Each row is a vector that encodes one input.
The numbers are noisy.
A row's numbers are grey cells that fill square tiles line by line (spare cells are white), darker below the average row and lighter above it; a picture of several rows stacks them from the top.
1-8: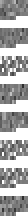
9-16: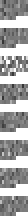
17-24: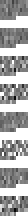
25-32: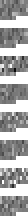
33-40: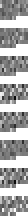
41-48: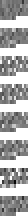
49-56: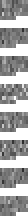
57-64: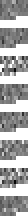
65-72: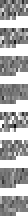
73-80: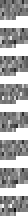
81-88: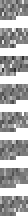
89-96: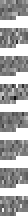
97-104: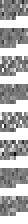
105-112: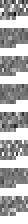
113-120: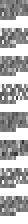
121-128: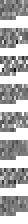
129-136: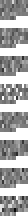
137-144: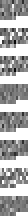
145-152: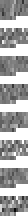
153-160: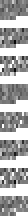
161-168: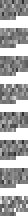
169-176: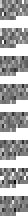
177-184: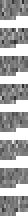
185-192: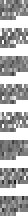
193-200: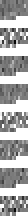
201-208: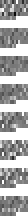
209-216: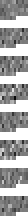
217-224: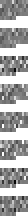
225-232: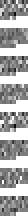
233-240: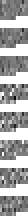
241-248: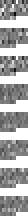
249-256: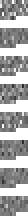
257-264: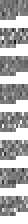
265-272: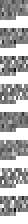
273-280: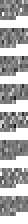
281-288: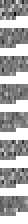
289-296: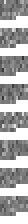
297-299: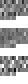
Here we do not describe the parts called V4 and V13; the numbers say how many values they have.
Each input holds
a value of V13, together with either one of 12 labels and a true/false value, or a value of V4.
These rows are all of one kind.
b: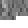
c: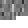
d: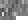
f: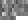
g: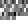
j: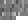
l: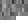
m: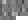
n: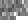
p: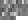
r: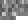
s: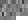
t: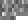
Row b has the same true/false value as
d, g, n and p.
